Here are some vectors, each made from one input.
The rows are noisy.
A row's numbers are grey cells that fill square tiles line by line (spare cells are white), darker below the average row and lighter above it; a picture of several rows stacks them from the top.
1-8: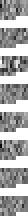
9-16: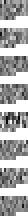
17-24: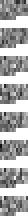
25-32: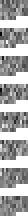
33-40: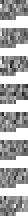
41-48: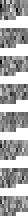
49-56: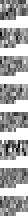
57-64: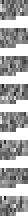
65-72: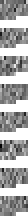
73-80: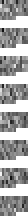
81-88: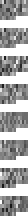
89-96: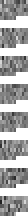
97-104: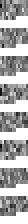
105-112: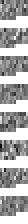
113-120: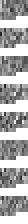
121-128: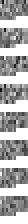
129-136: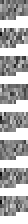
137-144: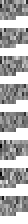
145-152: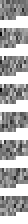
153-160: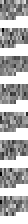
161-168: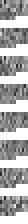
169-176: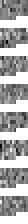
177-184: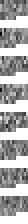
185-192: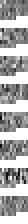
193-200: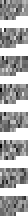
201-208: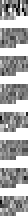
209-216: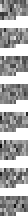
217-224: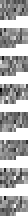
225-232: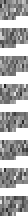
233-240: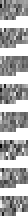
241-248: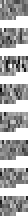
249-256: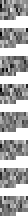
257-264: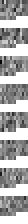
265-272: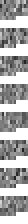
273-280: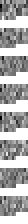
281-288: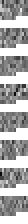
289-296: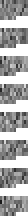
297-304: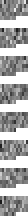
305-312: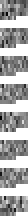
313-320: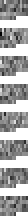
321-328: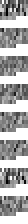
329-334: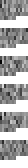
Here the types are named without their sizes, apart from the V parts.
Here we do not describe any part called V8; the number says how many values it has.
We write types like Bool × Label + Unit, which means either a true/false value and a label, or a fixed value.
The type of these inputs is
List(Bool × V8).
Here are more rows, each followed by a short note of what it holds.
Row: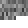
a list of two items
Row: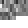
a list of two items
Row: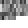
a list of two items
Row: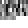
the empty list
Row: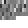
a list of one item
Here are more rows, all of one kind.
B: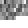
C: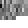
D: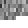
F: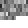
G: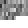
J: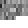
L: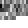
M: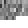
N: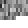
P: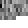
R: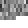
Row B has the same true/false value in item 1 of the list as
F, L and R.
